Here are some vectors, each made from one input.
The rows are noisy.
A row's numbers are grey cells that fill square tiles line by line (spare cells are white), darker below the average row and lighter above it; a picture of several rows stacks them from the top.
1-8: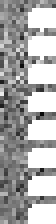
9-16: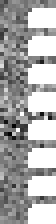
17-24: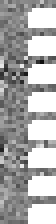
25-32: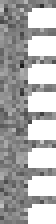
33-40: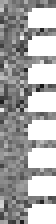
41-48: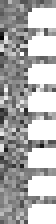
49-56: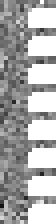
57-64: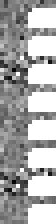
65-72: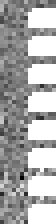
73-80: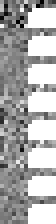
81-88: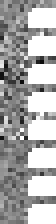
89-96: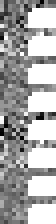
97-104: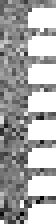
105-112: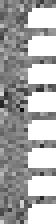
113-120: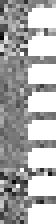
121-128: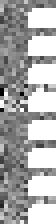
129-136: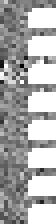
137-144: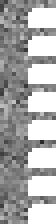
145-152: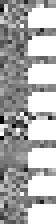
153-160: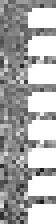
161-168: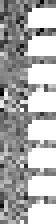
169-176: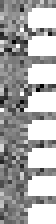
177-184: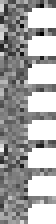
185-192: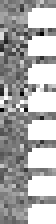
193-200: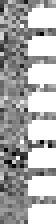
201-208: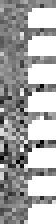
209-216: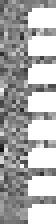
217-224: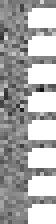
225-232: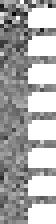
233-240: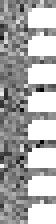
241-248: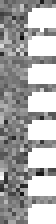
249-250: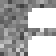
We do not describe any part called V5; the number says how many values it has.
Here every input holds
a list of up to two items, each one of 9 labels and a value of V5.
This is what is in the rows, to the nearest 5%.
All of them are lists of up to two items, each one of 9 labels and a value of V5: about 5% are empty, 40% hold one and 55% two.
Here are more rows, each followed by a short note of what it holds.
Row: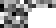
the empty list
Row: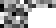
the empty list
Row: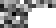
the empty list
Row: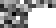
the empty list
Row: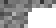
a list of one item
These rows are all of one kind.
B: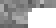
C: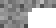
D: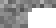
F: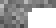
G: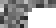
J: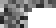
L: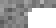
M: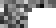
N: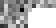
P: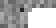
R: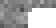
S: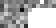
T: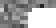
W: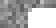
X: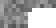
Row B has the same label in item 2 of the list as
D, F, R and X.
